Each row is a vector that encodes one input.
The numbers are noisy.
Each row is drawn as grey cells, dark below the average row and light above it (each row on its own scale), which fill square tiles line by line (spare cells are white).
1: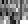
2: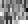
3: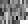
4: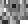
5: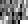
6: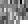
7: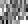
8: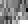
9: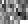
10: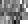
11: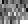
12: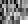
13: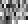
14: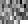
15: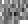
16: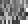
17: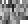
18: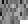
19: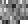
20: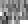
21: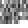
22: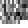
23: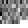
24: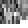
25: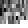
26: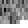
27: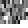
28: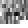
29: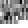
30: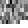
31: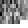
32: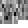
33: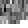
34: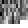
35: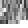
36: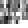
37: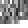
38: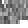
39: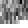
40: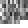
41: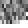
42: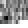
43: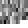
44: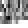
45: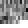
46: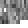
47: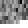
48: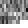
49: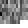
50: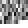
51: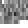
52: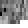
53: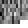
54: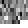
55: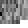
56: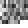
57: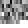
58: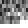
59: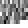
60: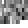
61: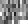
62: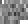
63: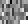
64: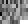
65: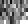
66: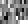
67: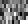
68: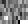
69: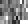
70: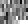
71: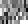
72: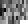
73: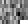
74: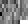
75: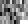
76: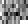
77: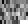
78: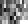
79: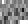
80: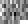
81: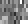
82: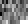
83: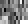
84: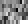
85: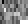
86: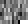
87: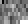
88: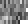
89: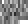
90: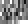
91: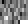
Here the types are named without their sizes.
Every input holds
either two labels, or a point on a line and a true/false value.
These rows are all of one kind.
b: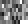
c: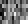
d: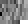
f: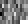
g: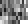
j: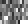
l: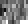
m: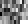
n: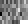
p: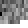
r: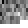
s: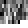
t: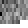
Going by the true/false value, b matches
c, j, l and s.
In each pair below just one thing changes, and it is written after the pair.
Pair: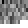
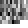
the place on the line
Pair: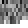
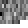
the true/false value
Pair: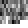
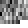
the true/false value
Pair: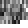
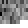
the true/false value
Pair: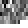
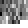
the true/false value
